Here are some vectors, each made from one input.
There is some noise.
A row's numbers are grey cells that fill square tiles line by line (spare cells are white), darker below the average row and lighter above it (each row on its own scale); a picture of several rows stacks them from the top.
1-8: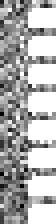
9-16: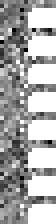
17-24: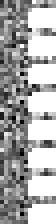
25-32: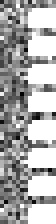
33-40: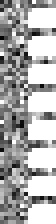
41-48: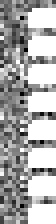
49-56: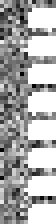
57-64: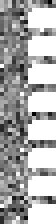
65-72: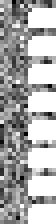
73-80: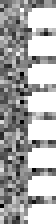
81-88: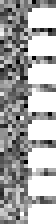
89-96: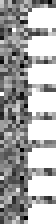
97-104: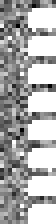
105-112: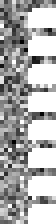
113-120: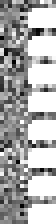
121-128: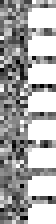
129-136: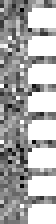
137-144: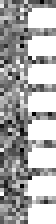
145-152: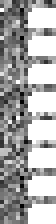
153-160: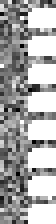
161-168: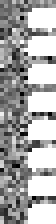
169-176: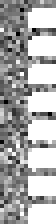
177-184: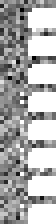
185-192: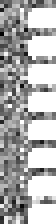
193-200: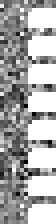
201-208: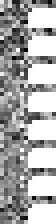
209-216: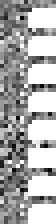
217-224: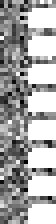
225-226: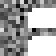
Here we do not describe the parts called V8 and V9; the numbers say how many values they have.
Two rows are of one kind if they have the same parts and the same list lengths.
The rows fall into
3 kinds.
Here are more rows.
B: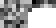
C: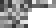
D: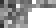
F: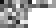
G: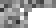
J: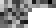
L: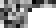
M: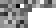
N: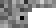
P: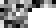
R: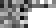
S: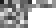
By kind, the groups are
B, C, L, N, P, R
D, F, G, J, S
M

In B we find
two labels (each one of 6).
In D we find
a true/false value, a value of V8 and a value of V9.
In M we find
a fixed value.
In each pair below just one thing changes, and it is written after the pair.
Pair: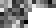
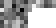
the value of V9
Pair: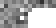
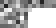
the true/false value
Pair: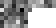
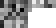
the true/false value
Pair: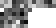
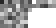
the true/false value
